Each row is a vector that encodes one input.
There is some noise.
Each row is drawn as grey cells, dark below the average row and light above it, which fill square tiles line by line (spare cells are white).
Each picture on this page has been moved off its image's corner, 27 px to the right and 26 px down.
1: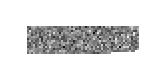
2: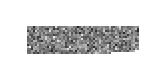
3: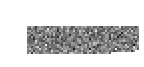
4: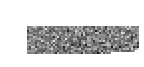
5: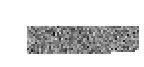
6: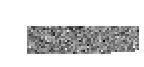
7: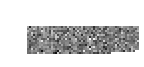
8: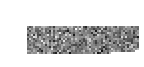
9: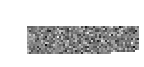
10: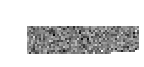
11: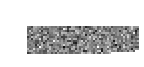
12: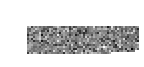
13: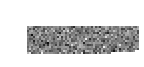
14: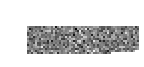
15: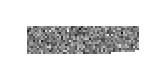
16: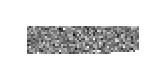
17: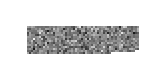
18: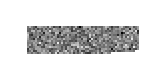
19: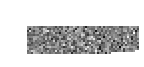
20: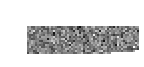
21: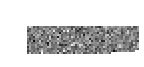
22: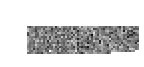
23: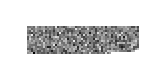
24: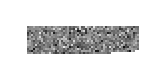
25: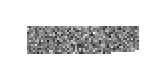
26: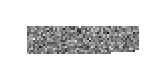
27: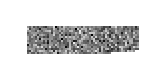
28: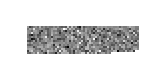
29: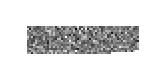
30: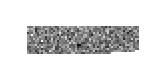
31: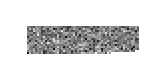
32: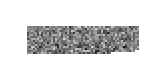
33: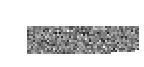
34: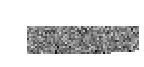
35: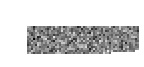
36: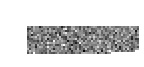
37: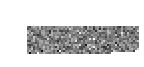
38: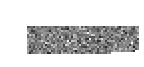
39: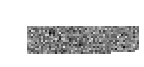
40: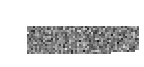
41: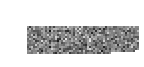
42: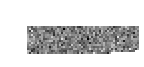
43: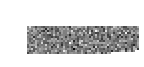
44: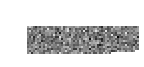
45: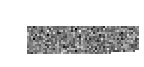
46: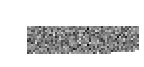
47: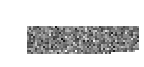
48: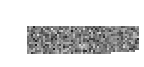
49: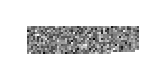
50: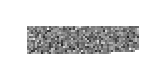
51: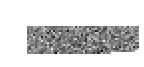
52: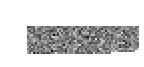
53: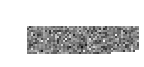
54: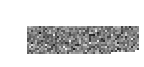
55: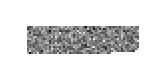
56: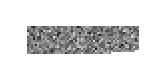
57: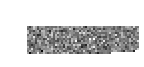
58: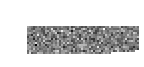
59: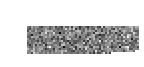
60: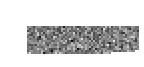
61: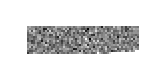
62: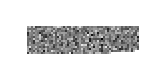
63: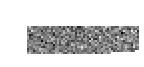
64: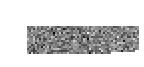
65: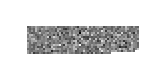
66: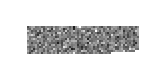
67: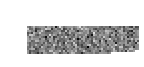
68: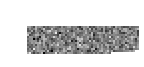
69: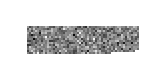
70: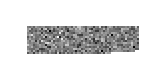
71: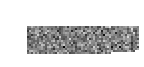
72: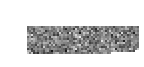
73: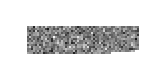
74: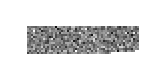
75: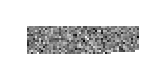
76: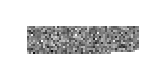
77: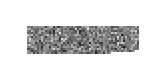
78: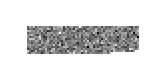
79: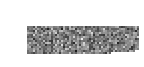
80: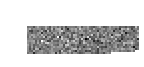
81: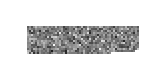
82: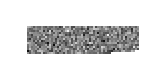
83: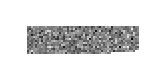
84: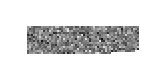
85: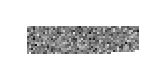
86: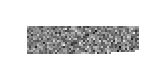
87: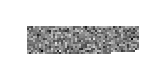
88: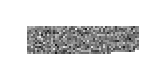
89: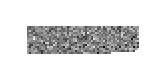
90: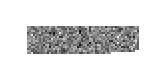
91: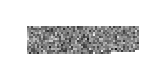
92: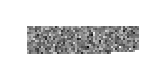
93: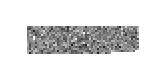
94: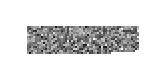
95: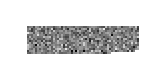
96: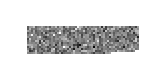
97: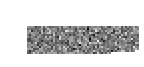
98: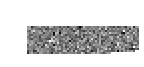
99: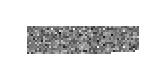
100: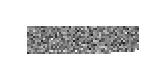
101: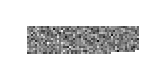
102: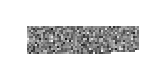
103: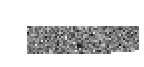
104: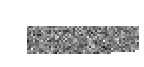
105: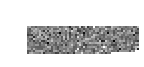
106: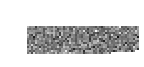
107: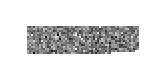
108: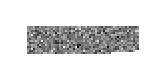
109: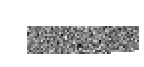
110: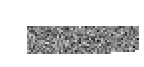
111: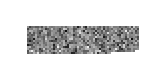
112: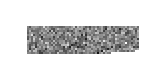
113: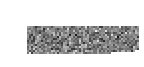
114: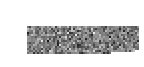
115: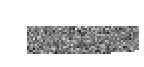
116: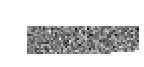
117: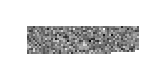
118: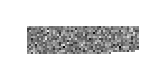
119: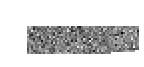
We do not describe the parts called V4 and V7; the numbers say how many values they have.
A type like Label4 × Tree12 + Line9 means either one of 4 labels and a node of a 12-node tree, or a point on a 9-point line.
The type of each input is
(Bool × Bool × Bool + V4 × V7) × Line8.
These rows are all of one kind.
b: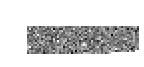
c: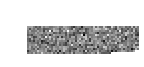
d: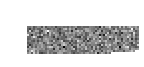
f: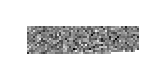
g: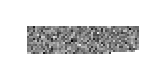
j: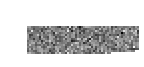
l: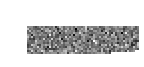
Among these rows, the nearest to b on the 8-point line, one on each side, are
d and g.
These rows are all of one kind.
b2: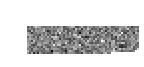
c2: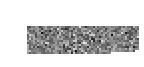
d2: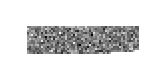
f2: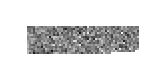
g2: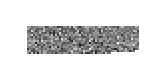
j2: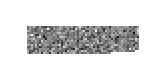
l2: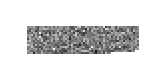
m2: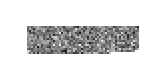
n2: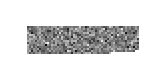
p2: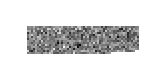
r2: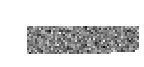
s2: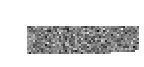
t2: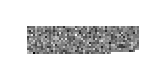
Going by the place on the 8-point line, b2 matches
f2, m2 and t2.
